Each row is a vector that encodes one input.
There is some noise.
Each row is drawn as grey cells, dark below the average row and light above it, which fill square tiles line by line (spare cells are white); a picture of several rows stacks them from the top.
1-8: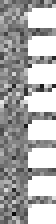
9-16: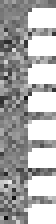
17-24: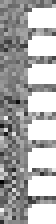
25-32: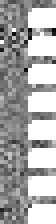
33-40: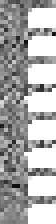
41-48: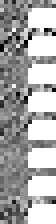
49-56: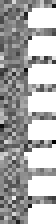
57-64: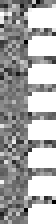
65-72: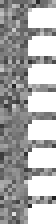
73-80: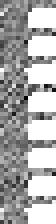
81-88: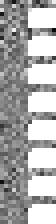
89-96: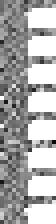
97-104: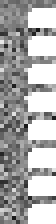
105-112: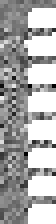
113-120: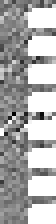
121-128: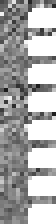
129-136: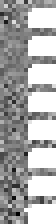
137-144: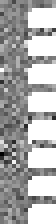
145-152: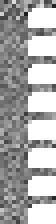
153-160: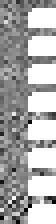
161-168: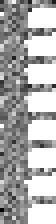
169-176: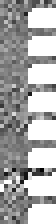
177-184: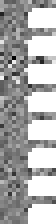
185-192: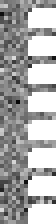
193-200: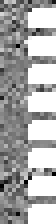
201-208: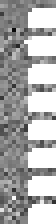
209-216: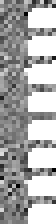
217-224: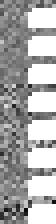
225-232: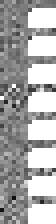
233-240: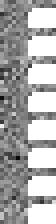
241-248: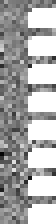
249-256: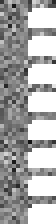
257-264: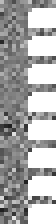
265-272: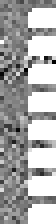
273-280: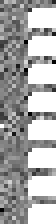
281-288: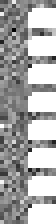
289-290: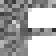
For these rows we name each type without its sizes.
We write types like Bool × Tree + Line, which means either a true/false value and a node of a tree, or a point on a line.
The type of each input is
(Label + Tree) × Tree × Tree × Tree.
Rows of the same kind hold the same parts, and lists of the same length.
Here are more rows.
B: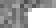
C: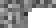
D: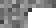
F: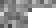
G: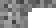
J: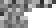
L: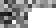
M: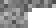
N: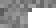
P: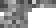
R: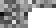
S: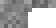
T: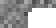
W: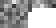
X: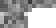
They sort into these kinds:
B, F, L, P, W, X
C, D, G, J, M, N, R, S, T

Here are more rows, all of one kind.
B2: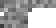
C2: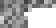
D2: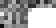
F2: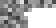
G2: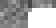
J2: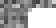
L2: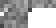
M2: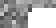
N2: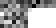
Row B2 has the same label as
L2 and M2.
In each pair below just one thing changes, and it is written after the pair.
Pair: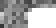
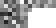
the node of one of the three trees
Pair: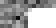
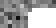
the node of one of the three trees
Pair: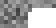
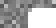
the label
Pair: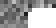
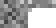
the label
